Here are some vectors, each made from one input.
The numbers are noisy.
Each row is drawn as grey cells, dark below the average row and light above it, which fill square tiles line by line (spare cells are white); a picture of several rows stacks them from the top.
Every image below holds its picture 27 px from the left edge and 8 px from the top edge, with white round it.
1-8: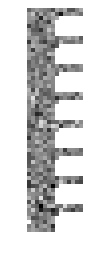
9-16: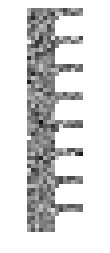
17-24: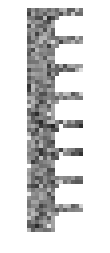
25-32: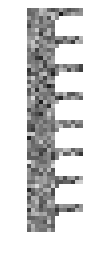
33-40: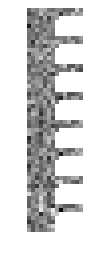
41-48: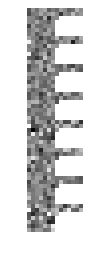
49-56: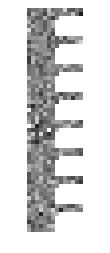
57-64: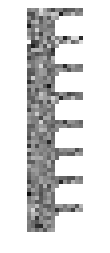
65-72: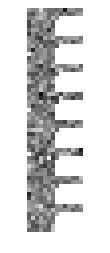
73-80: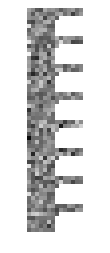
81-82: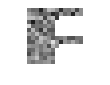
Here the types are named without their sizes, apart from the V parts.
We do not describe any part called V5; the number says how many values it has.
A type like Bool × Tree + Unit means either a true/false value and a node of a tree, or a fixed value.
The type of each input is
List(Line) × V5.
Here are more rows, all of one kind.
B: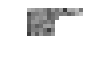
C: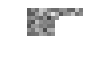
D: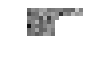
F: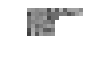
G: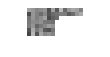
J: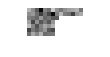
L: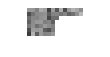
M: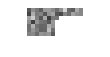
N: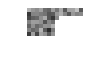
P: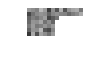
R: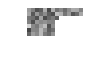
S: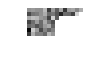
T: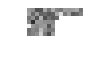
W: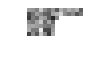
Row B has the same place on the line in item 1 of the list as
D, J and N.
